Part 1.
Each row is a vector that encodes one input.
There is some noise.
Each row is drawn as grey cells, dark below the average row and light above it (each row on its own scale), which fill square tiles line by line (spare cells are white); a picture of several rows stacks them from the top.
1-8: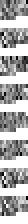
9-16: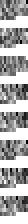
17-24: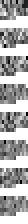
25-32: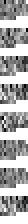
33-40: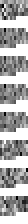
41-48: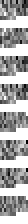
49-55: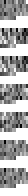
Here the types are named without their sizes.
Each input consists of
a label.
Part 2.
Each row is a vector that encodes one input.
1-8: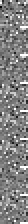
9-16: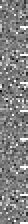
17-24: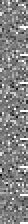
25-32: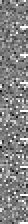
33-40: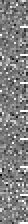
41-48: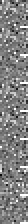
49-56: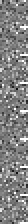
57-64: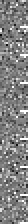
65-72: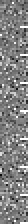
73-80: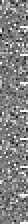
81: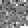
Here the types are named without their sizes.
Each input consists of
a point on a line.
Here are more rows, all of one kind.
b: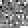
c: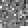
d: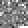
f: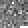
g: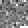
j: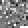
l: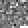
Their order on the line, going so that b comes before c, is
b, g, l, f, c, j, d.
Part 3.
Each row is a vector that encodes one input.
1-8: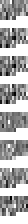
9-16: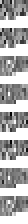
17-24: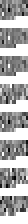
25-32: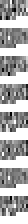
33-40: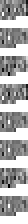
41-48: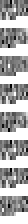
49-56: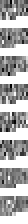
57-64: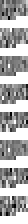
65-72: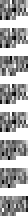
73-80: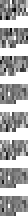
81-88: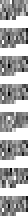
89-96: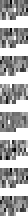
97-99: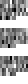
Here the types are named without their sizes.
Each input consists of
either a fixed value, or three true/false values.
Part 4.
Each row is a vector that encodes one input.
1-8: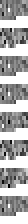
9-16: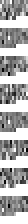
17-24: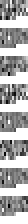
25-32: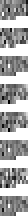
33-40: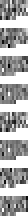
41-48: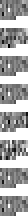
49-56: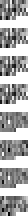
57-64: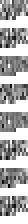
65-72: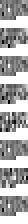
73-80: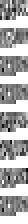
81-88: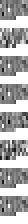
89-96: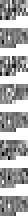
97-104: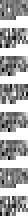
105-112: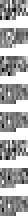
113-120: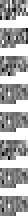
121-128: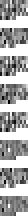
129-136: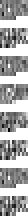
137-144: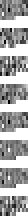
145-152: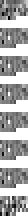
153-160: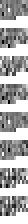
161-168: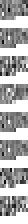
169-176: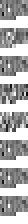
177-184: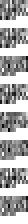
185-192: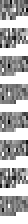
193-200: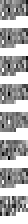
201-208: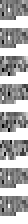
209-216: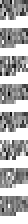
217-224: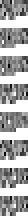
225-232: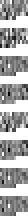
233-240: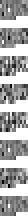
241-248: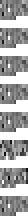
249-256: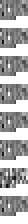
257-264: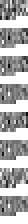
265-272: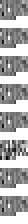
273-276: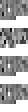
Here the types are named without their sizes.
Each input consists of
either a fixed value, or three true/false values.
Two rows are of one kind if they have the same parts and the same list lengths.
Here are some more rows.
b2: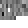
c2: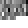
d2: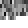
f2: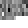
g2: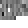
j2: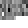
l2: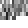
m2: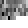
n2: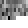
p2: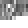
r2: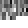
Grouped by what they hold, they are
b2, c2, d2, f2, g2, j2, l2, m2, n2, r2
p2

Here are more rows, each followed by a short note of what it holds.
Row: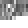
a fixed value
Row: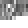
a fixed value
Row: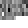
three true/false values
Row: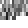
three true/false values
